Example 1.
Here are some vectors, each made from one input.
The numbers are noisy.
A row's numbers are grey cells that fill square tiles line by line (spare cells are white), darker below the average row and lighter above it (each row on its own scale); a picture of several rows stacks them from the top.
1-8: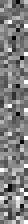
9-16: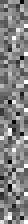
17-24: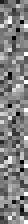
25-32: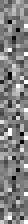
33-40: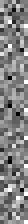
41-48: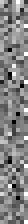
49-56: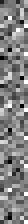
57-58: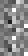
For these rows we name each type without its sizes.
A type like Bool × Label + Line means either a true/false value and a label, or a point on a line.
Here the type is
Bool × Bool × Bool + Unit.
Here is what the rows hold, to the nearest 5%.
About 15% of them hold a fixed value. The rest hold three true/false values.
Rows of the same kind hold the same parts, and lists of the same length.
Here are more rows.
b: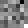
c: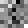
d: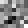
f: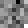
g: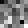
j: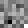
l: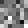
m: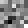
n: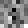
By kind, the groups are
b
c, d, f, g, j, l, m, n

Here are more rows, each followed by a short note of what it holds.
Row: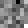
three true/false values
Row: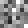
three true/false values
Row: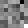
a fixed value
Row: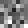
three true/false values
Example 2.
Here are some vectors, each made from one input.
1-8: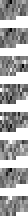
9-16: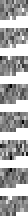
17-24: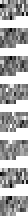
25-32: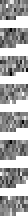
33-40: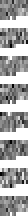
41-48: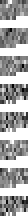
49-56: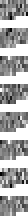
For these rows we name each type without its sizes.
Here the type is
Bool × Bool × Bool + Unit.
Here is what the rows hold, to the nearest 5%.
About 15% of them hold a fixed value. The rest hold three true/false values.
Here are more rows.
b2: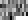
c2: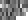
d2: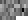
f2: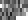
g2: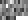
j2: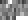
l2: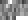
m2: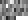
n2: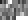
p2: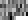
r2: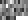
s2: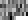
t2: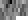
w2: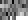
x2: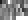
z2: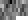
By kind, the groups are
b2, p2, s2
c2, d2, f2, g2, j2, l2, m2, n2, r2, t2, w2, x2, z2

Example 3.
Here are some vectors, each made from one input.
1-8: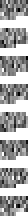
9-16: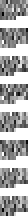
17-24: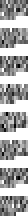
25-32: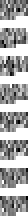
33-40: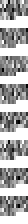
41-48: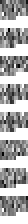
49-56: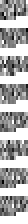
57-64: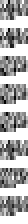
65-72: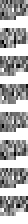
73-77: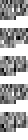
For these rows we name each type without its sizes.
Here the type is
Line.
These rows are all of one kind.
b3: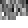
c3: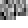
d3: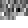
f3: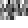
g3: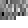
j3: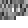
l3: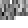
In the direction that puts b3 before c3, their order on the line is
b3, d3, f3, l3, c3, g3, j3.
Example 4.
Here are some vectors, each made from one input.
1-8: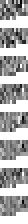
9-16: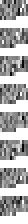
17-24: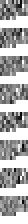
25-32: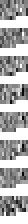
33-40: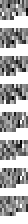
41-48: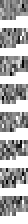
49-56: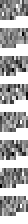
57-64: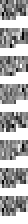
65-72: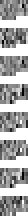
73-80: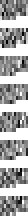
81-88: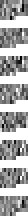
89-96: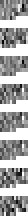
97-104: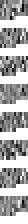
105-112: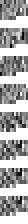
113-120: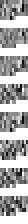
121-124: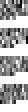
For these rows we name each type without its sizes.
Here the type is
Circle.
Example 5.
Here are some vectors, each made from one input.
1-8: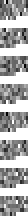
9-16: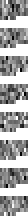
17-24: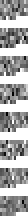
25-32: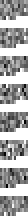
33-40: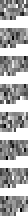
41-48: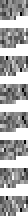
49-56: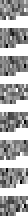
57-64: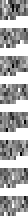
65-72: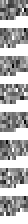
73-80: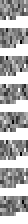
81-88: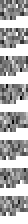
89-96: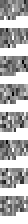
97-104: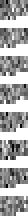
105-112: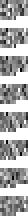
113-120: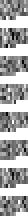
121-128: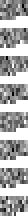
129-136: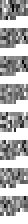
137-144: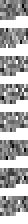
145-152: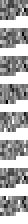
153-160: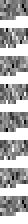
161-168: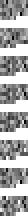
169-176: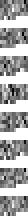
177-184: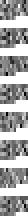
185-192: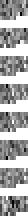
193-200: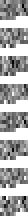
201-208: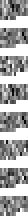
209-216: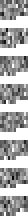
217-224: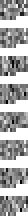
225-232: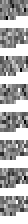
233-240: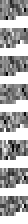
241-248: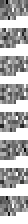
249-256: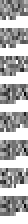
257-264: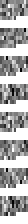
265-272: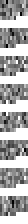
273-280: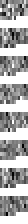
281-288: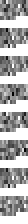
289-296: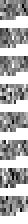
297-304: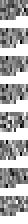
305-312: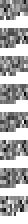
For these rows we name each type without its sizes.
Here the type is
Circle + Unit.
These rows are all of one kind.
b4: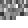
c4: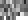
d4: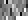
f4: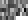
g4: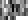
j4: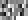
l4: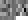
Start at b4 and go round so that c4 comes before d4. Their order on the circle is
b4, g4, f4, l4, c4, d4, j4.
